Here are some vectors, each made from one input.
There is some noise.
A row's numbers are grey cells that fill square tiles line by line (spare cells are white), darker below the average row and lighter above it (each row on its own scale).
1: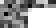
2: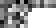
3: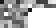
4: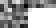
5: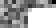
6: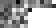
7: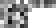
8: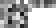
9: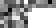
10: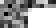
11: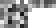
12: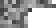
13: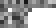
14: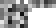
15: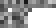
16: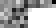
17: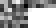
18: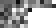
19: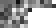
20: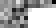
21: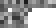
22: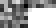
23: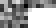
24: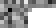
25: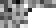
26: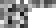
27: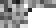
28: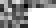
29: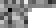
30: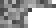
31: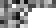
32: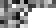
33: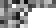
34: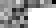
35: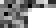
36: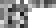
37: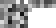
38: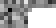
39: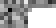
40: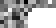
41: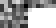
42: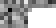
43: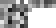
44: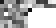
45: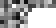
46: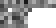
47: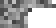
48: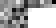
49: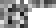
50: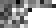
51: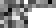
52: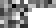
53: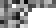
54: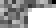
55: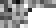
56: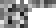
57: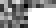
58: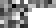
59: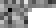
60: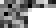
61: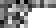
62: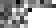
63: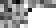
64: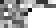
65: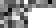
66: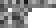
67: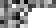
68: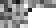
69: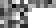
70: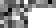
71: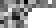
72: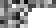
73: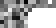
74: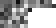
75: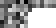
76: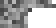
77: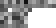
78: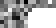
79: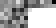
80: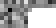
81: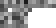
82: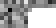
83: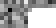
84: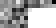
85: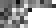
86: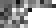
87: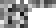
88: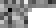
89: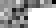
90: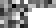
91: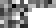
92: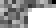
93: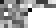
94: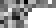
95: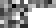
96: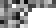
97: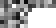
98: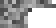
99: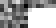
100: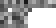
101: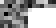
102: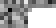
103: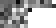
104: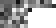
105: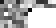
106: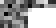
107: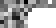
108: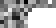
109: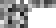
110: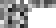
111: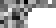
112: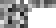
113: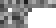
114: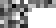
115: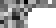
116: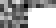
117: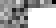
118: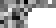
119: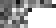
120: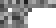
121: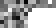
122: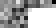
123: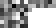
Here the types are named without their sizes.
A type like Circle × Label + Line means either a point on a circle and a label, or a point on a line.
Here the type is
Bool × Bool × Bool × Bool.
